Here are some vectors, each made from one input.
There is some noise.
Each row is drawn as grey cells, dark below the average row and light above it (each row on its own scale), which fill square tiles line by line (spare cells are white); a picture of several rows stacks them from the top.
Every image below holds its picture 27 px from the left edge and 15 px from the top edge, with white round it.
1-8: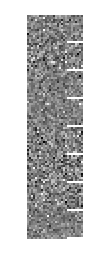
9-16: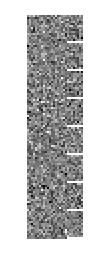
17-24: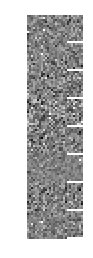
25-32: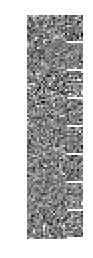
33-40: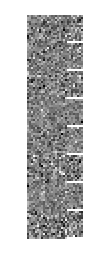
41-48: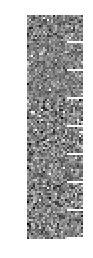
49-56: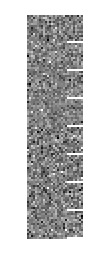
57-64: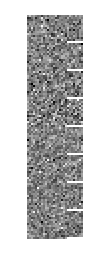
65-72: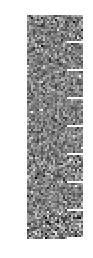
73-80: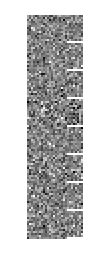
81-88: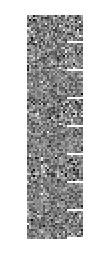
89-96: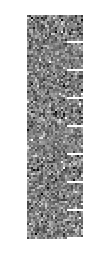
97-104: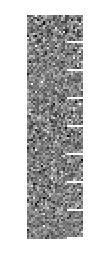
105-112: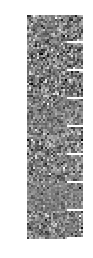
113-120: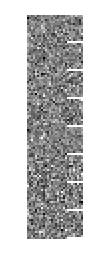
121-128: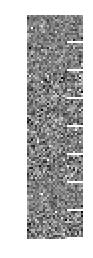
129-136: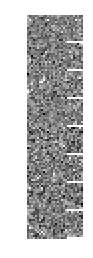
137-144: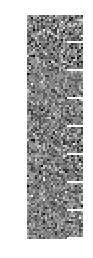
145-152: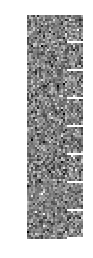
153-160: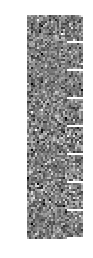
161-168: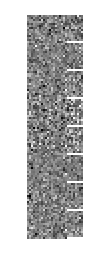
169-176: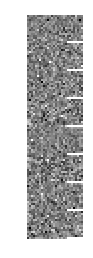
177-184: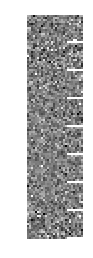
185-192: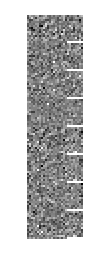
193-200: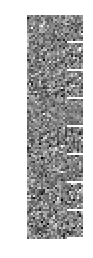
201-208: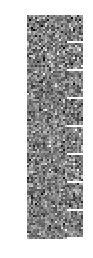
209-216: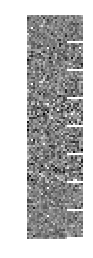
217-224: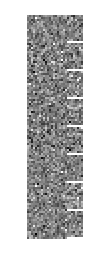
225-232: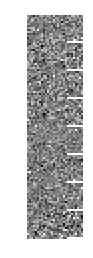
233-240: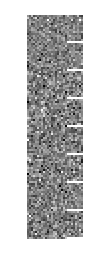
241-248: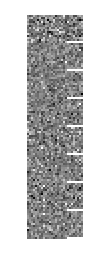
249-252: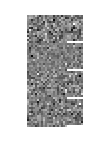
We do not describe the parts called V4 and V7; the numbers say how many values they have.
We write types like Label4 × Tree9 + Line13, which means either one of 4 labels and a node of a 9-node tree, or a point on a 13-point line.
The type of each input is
Circle5 × ((Line8 + Tree8) × V7 + V4).
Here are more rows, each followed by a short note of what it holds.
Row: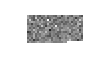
a point on a 5-point circle, a point on an 8-point line and a value of V7
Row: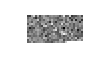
a point on a 5-point circle, a point on an 8-point line and a value of V7
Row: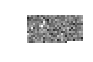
a point on a 5-point circle and a value of V4
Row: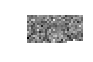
a point on a 5-point circle, a node of an 8-node tree and a value of V7
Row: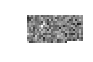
a point on a 5-point circle and a value of V4
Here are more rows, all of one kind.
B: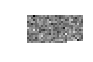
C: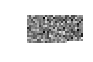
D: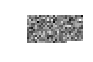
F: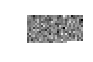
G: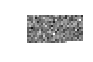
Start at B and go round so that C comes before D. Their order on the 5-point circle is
B, C, D, G, F.
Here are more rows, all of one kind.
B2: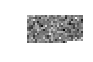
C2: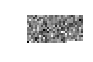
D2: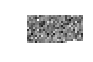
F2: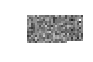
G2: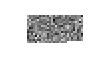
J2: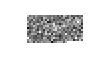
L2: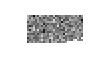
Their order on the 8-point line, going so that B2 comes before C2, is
B2, L2, J2, D2, G2, F2, C2.
